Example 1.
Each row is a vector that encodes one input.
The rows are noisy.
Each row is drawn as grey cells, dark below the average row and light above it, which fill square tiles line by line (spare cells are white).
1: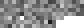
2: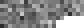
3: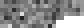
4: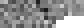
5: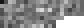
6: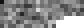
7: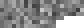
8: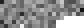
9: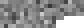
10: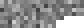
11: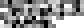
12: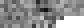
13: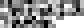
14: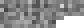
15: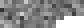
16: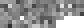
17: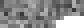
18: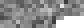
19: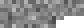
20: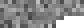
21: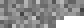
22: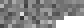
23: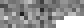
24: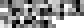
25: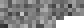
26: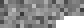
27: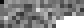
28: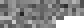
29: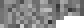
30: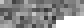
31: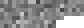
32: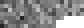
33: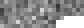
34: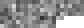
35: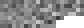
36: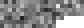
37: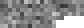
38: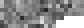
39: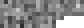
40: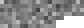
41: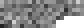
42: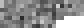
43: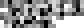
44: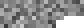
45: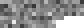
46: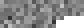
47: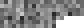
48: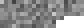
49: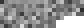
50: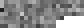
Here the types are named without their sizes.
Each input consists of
either a fixed value, or a point on each of two lines and a true/false value.
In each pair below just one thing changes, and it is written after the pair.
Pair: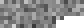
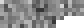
the place on one of the two lines
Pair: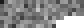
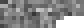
the place on one of the two lines
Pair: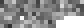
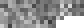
the true/false value
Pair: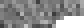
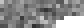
the true/false value
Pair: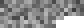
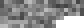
the place on one of the two lines
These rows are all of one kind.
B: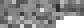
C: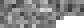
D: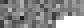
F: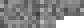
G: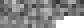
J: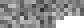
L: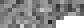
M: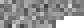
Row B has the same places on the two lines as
C and L.
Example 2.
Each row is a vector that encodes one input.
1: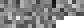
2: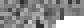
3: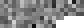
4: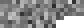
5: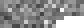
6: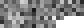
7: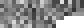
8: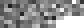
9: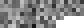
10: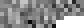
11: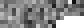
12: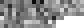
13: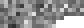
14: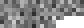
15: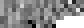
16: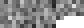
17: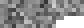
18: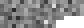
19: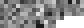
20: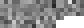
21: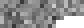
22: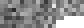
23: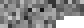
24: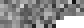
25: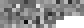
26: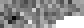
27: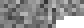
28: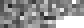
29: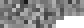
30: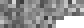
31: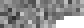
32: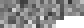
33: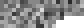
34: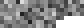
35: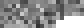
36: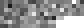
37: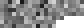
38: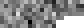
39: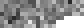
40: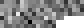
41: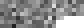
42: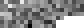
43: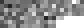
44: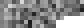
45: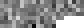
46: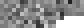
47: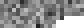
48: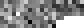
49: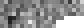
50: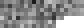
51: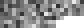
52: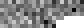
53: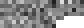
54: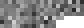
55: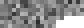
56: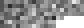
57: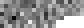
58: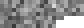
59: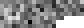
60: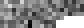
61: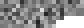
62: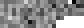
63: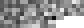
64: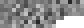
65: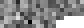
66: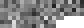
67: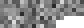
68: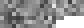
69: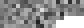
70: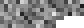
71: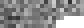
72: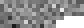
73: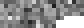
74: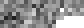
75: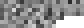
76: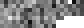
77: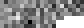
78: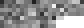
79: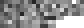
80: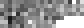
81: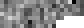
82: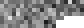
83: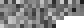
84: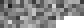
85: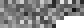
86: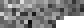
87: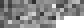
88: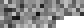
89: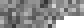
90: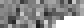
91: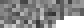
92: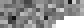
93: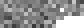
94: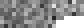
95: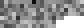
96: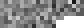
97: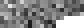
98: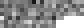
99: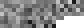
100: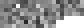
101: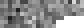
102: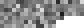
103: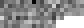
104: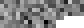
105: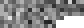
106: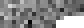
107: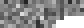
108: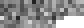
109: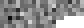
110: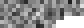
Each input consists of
either a point on a 7-point line, or a point on an 8-point line.
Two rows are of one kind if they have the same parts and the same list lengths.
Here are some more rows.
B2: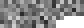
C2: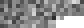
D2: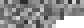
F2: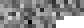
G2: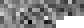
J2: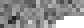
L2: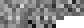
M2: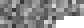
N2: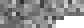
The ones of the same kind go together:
B2, F2, G2, L2
C2, D2, J2, M2, N2

